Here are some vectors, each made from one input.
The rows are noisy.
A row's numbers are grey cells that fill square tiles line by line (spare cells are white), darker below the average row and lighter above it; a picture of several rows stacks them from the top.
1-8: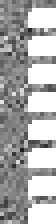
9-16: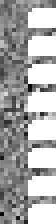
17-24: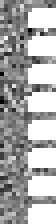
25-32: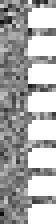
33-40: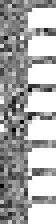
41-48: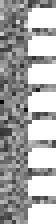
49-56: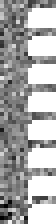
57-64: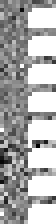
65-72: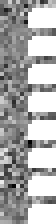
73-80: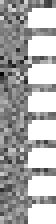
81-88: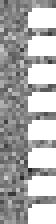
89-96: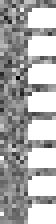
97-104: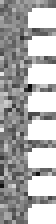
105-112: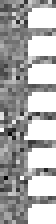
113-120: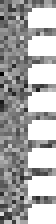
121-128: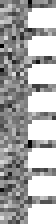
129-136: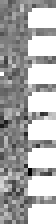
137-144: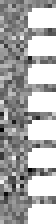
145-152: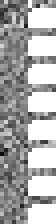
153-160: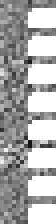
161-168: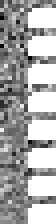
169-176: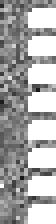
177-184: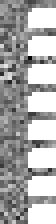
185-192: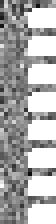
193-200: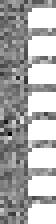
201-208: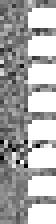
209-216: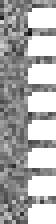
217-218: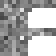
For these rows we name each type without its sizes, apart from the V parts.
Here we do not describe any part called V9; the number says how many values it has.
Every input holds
a list of items, each a true/false value and a value of V9.
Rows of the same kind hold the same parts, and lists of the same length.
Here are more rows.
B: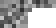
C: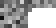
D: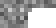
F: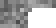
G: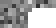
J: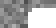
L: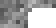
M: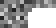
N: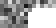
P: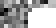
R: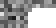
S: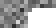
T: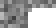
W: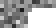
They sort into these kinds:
B, M, R, S, W
C, D, F, G, J, L, T
N, P

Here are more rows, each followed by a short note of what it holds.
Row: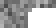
a list of two items
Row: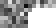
the empty list
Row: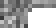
a list of two items
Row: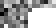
the empty list
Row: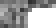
a list of one item
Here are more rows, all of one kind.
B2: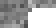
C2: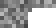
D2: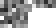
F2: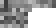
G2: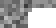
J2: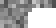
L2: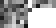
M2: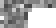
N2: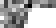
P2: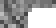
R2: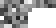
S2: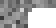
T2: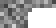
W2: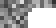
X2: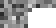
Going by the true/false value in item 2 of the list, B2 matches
C2, M2, S2 and T2.
